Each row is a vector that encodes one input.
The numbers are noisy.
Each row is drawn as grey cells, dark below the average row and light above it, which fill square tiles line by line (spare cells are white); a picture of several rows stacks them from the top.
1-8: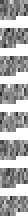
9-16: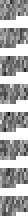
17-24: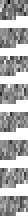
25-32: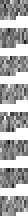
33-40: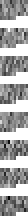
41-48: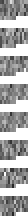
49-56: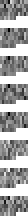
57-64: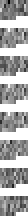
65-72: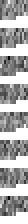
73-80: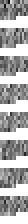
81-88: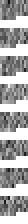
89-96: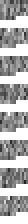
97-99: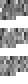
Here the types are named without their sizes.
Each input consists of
a point on a line and a true/false value, together with either a fixed value, or a node of a tree.
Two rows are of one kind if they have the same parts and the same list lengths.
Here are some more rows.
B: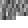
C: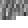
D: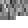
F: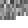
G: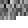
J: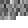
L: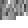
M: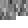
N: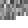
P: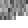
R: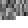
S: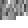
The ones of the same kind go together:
B, C, D, F, M, N, P, R
G, J, L, S

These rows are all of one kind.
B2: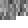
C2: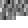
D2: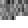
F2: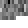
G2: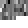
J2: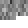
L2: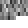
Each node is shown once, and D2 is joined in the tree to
F2.
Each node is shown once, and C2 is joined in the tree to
G2.
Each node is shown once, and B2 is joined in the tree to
F2, G2 and J2.
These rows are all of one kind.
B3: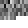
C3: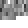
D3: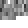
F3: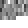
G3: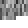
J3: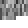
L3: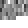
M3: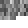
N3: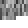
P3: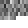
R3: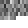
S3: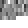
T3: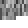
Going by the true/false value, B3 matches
M3, P3 and R3.
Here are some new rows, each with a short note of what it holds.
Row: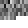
a point on a line and a true/false value
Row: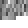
a point on a line and a true/false value
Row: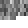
a point on a line and a true/false value
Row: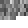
a point on a line and a true/false value
